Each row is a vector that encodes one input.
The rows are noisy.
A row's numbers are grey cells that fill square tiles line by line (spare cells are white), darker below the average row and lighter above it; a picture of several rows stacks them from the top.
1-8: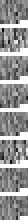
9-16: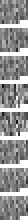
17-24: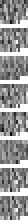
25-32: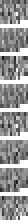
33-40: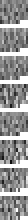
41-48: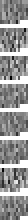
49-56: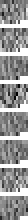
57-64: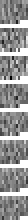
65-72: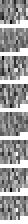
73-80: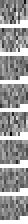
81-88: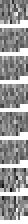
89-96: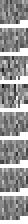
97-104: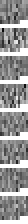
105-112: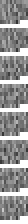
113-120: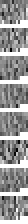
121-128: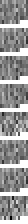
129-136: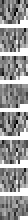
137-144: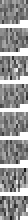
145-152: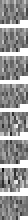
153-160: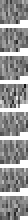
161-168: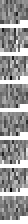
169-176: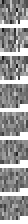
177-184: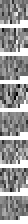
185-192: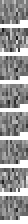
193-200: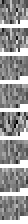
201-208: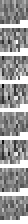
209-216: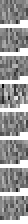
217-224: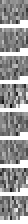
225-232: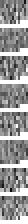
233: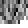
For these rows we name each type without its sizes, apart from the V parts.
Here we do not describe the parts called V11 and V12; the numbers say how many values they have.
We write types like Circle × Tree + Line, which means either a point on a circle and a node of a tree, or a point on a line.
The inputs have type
Label × (Line + V11) + V12.
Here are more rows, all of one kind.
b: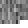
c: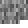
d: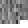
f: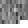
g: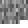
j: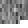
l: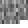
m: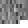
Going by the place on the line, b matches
c and g.
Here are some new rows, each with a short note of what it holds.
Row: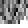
a value of V12
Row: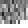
a value of V12
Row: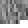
a label and a value of V11
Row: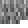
a label and a value of V11
